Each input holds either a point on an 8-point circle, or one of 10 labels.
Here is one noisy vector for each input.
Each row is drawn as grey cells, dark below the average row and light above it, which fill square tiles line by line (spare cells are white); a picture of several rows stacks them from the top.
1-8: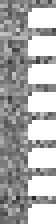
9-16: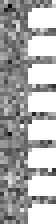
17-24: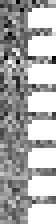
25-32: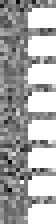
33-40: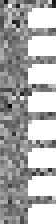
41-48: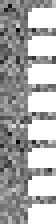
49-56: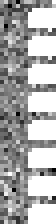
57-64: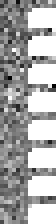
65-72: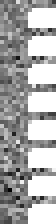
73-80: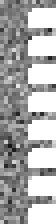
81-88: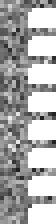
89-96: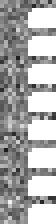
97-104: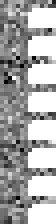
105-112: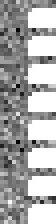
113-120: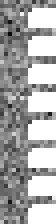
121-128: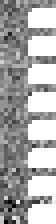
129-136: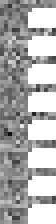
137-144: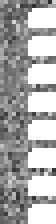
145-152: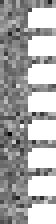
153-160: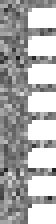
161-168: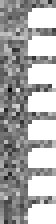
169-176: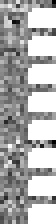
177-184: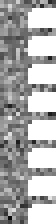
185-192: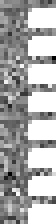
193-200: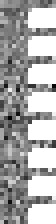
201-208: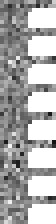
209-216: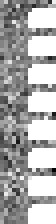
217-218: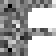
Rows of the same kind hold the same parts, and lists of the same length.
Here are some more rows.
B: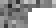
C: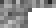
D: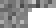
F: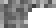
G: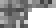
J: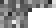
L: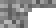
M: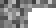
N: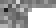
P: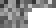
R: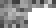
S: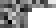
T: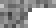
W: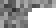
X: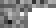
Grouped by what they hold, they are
B, C, D, F, G, J, L, N, T, W
M, P, R, S, X

